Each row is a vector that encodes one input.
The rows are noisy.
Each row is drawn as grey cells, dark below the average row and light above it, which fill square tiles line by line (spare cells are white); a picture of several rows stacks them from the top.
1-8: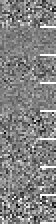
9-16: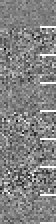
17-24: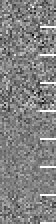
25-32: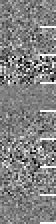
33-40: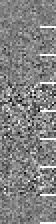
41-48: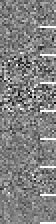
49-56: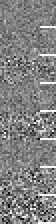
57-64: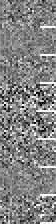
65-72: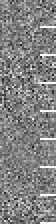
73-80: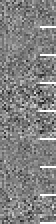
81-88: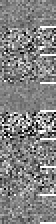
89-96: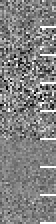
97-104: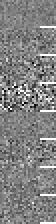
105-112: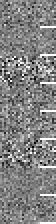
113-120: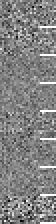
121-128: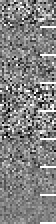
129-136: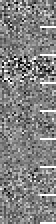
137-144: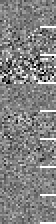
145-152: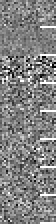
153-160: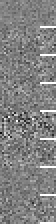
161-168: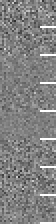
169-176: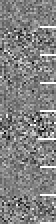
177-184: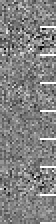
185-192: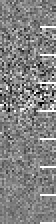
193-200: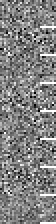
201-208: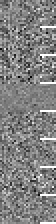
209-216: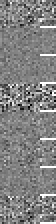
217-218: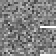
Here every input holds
one of 11 labels and a true/false value, together with either a point on an 11-point circle, or a node of an 11-node tree.
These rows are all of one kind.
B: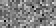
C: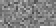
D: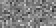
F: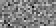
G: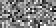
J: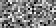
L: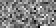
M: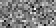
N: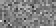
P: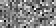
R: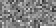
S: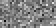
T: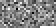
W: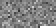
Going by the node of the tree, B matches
F, R and T.
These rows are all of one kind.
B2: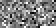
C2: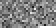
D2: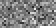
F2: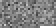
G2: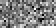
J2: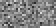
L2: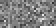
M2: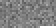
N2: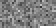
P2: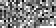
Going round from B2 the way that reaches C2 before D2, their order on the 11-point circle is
B2, N2, G2, C2, L2, F2, P2, J2, M2, D2.
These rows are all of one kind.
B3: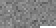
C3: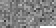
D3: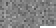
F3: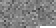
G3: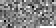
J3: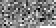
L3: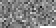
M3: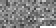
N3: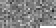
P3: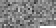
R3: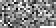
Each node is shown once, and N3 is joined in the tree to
B3 and F3.
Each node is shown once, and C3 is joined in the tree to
G3 and L3.
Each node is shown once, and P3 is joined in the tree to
M3.
